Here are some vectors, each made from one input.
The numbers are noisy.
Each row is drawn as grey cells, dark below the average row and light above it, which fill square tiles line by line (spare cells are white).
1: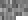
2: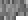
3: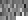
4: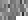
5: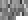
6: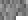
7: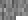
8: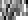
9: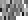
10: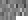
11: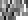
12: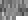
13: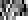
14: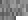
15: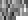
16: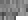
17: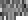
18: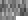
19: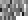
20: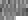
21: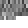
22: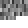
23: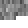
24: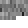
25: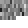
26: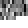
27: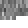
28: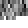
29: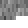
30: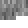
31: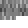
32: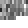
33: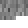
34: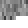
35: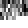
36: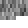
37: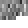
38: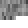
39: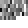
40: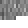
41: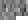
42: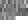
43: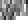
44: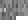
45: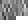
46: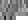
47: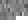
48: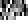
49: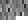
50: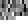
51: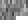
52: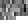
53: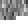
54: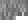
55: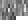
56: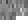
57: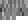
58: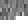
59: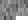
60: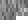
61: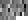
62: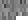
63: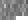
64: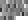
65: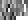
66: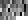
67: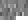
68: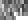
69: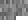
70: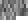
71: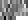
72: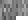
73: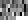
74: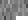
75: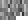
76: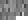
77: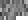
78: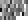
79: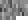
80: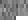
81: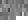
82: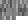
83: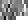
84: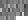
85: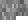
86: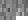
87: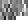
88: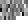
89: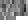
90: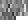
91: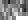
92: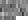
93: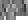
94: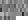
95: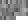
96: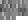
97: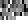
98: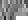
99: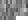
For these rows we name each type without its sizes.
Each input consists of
a list of items, each a point on a line and a true/false value.
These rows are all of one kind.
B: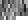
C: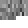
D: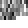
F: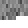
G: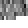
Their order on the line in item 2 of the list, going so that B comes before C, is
G, D, F, B, C.
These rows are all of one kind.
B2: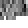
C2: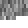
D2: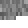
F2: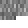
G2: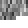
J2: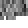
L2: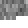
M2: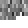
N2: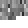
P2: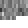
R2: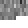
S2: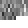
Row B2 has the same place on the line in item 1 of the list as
J2, L2, M2 and N2.
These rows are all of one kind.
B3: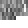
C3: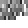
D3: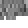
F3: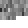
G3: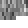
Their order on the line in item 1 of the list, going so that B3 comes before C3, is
G3, B3, C3, D3, F3.
